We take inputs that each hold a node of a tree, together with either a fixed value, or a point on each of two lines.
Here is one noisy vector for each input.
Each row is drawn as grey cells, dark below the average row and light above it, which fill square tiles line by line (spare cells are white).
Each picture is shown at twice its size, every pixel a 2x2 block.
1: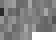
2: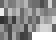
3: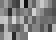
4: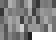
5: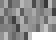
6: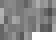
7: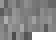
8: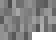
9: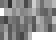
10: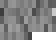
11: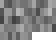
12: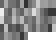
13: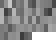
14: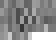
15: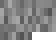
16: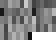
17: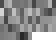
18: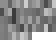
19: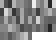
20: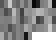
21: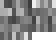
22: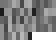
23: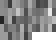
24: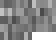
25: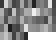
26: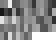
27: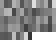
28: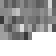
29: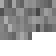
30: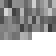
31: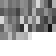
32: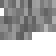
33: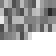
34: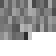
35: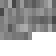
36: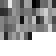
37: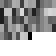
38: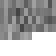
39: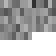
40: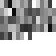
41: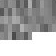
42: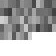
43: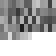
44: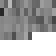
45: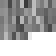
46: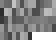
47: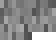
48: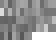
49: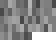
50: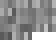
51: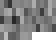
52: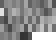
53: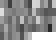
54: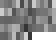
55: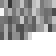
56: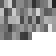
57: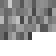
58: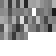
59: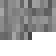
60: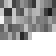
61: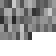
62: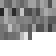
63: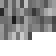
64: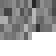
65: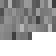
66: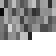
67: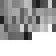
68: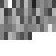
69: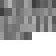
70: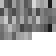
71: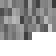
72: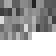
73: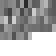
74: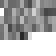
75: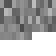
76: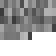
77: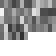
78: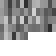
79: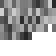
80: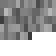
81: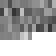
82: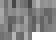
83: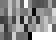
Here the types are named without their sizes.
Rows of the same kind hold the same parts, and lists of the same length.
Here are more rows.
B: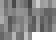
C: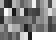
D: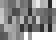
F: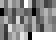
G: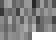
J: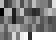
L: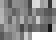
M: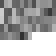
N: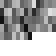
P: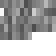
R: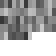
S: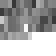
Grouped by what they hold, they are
B, D, L, M, P
C, F, G, J, N, R, S

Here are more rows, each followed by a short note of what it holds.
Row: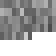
a node of a tree
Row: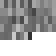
a node of a tree
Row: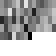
a node of a tree
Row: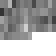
a point on each of two lines and a node of a tree
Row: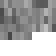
a point on each of two lines and a node of a tree
